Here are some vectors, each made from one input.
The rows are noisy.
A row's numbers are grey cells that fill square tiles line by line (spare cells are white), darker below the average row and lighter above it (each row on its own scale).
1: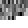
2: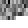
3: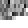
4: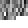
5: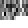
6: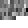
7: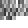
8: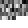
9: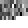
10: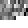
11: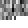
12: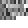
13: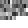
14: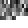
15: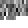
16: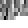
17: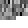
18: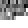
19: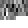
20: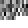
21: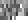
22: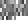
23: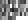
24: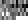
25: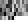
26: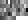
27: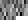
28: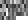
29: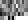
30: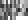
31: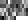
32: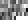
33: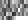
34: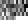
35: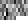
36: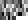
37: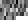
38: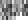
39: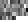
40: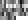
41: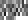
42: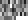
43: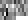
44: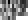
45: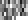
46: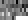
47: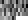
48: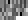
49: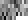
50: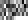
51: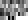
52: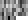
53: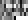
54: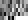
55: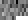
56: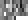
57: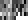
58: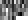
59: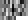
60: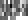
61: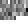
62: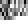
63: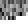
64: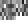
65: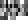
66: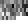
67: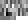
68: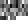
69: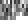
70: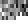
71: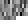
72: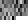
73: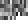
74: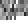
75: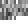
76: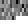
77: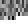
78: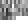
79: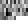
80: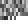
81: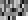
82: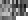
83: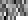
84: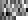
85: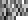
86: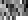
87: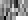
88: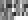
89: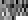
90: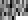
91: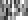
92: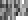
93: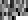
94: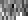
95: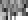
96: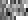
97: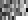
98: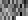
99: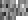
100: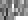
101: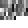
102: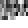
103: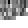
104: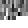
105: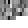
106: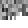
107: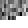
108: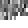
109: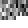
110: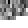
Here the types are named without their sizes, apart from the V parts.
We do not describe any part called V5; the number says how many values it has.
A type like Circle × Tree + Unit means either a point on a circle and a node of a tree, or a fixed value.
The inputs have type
List(Bool × V5).
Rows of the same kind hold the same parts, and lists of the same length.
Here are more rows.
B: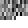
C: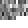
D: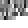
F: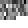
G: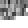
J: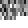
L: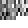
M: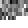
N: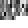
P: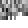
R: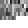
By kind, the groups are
B, M
C, F, G, J, N, P, R
D, L

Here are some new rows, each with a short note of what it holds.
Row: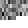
the empty list
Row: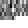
a list of two items
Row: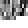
a list of two items
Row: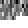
a list of one item
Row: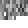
a list of two items
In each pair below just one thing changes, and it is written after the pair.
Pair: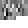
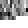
the true/false value in item 2 of the list
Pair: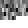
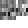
the true/false value in item 1 of the list
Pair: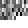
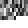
the value of V5 in item 2 of the list
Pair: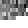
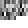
the value of V5 in item 2 of the list
